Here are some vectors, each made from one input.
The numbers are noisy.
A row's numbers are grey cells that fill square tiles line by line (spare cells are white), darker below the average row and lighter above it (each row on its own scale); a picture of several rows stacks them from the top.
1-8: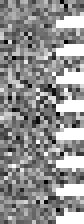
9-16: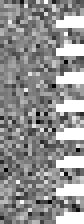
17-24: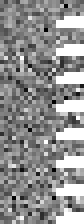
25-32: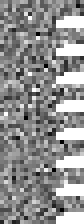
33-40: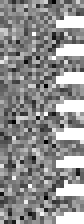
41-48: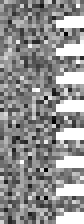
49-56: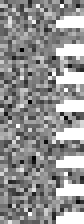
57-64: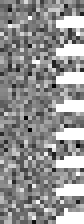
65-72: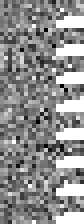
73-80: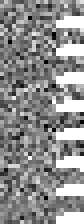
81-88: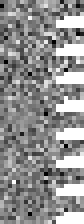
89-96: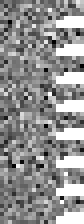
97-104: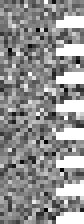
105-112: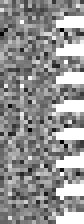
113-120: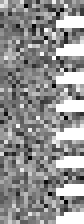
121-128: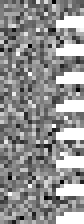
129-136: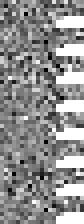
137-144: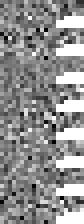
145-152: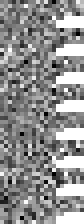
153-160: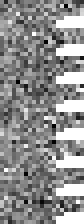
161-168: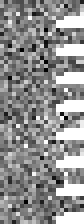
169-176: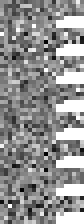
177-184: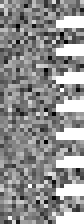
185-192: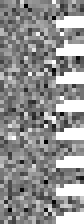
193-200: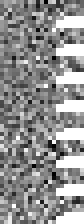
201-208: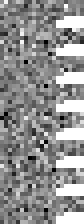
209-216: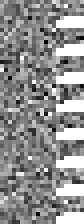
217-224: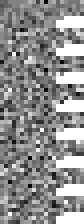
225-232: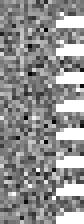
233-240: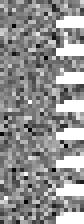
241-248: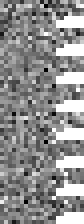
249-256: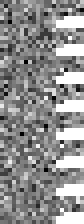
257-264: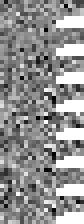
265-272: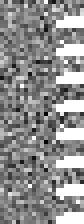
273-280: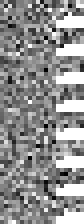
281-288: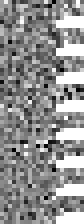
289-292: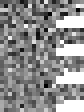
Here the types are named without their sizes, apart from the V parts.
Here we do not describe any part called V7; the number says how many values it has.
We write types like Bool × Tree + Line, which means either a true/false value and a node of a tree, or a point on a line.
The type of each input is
(Bool × Bool × Bool × (Line + V7) + Tree) × Tree.
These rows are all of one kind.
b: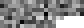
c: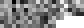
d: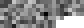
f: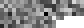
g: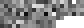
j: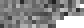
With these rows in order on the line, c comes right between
b and g.
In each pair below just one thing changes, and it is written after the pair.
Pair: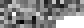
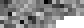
the place on the line
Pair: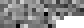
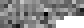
the place on the line
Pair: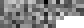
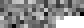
the place on the line
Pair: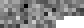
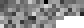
the node of the tree
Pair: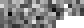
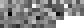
one of the three true/false values
